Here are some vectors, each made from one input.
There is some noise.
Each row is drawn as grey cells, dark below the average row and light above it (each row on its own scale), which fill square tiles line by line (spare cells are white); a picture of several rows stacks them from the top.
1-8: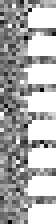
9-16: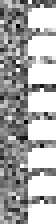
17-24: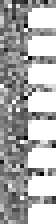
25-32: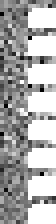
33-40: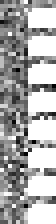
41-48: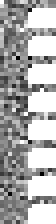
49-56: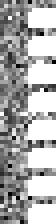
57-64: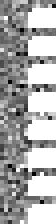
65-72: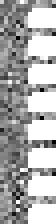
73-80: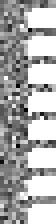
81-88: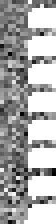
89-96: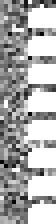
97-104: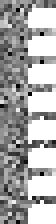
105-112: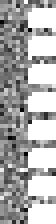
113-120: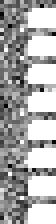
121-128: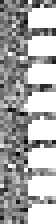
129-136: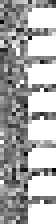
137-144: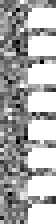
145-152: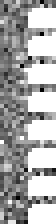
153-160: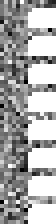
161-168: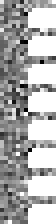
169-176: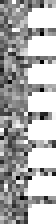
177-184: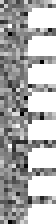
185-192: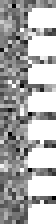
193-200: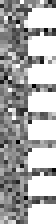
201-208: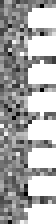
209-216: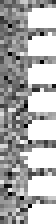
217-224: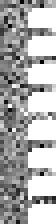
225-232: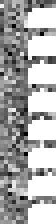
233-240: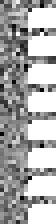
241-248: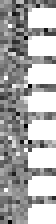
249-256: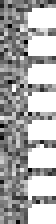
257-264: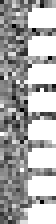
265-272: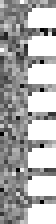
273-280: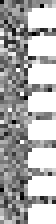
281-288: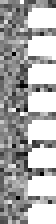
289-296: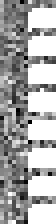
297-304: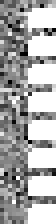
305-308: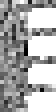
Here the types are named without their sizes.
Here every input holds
a label, a point on a line and three true/false values.
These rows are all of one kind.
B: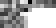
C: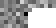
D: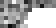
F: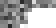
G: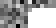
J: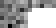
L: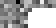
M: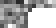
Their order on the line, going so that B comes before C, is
F, J, D, B, C, L, M, G.
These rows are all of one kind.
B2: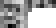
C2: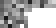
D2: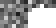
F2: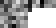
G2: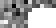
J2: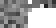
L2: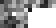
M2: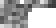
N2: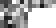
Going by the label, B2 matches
J2, L2 and N2.
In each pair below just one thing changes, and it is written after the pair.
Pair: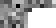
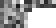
one of the three true/false values
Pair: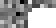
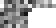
the place on the line
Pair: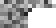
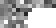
one of the three true/false values
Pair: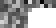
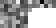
one of the three true/false values
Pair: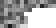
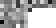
the place on the line
